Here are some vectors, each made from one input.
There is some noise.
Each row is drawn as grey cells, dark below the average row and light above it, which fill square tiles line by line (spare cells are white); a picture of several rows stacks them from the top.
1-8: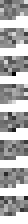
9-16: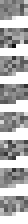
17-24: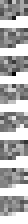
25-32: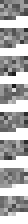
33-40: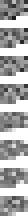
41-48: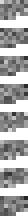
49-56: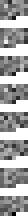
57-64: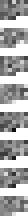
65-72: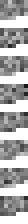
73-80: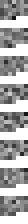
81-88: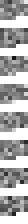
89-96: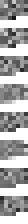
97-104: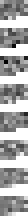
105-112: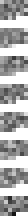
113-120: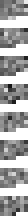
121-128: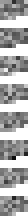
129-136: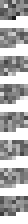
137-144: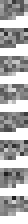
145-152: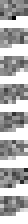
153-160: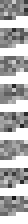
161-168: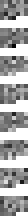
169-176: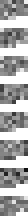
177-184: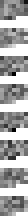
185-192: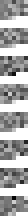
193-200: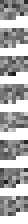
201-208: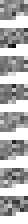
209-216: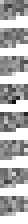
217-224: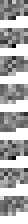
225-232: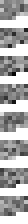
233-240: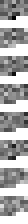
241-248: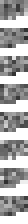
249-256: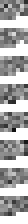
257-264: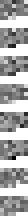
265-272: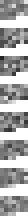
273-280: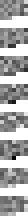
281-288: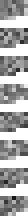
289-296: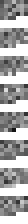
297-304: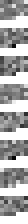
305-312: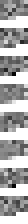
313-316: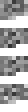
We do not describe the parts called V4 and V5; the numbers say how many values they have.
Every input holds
a node of a 10-node tree, a true/false value and a value of V4, together with either a point on an 11-point line, or a value of V5.
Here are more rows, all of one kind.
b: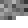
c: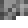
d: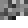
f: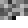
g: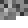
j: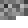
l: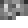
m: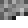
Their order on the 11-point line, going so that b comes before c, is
g, j, b, l, c, m, d, f.
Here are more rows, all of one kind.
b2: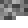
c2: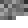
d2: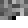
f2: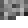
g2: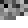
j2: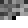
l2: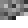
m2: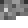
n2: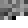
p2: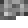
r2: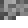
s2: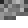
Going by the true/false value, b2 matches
l2, m2 and r2.
